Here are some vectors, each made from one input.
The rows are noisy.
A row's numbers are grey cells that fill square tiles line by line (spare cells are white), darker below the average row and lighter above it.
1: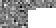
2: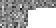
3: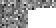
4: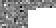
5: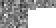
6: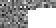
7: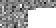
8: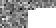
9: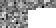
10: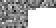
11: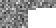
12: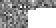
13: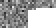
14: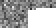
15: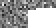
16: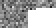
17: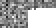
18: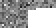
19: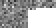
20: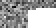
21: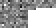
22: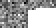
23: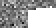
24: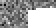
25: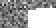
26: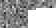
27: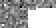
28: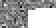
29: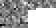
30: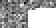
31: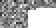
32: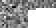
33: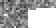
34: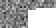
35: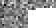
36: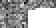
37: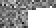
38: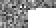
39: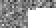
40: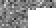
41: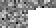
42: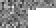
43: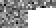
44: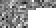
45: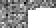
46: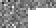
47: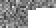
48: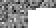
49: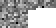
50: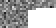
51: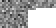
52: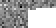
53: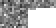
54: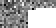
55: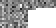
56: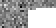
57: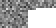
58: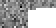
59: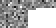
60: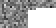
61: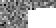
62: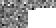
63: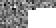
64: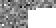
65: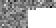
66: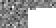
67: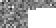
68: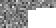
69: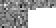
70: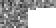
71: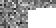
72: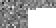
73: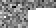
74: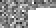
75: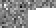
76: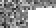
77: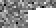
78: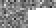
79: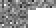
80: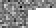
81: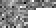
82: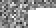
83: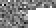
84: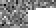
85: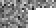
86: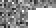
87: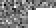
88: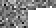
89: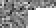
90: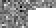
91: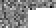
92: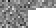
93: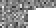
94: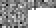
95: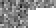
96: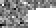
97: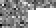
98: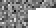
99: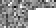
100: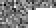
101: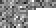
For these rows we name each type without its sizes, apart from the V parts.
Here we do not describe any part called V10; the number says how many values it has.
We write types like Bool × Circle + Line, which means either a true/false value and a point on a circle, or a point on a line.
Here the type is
Bool × V10 + Circle.
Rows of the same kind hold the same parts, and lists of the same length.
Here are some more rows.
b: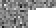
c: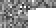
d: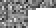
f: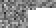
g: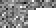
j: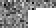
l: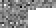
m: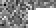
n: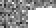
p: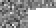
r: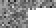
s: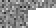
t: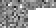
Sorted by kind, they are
b, f, l, p, r, s
c, d, g, j, m, n, t

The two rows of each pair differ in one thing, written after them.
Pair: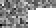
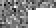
the value of V10
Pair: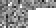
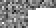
the value of V10
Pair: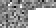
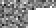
the true/false value
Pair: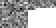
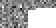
the true/false value
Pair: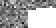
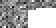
the true/false value
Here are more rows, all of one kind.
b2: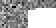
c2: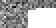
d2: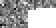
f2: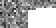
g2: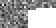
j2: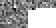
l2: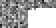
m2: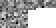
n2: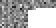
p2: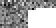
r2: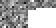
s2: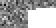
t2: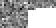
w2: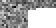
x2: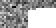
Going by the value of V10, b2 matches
c2, s2, w2 and x2.
